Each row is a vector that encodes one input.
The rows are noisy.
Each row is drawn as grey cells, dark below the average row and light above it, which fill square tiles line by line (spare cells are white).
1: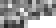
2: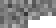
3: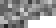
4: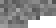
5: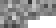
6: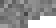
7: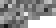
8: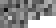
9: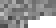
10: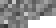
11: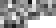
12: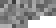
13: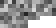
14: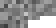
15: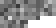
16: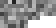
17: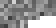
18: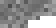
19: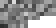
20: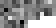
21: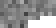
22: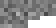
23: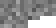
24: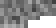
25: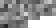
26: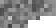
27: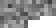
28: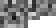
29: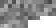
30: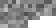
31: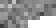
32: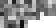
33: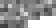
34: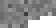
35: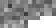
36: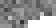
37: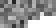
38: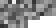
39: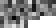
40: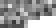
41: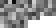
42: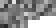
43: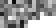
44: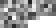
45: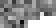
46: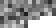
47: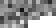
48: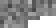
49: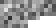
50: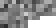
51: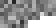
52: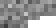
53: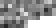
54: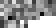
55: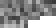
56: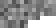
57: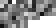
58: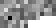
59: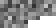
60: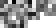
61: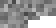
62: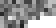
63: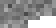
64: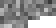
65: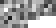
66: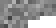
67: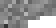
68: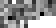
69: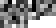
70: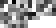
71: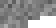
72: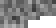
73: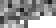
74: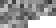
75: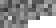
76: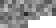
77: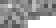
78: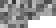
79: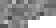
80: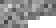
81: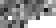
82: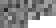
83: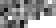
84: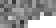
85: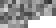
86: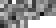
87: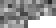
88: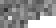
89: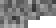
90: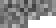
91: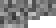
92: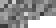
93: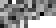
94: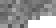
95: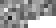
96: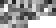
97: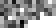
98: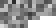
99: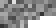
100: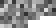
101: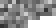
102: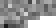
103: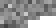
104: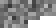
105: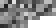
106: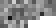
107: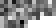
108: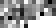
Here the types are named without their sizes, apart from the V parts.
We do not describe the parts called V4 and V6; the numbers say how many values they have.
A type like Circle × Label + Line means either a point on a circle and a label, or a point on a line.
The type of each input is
List(Line) + V4 × V6.
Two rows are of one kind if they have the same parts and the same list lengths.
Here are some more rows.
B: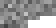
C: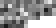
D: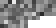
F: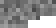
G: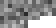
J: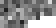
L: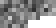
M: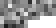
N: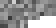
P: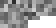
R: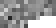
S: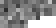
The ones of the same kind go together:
B, C, D, M, N, R
F, J, S
G
L, P

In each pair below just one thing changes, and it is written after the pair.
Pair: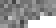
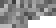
the place on the line in item 1 of the list
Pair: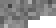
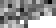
the place on the line in item 1 of the list
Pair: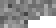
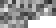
the place on the line in item 2 of the list
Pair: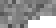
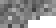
the place on the line in item 1 of the list
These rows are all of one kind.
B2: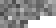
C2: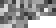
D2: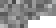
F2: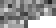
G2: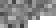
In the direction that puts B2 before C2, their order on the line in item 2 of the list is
G2, F2, D2, B2, C2.
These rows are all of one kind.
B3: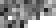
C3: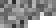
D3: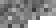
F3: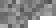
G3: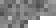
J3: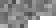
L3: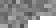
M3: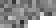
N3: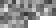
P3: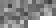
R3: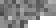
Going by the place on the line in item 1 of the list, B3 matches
D3, F3, J3 and L3.
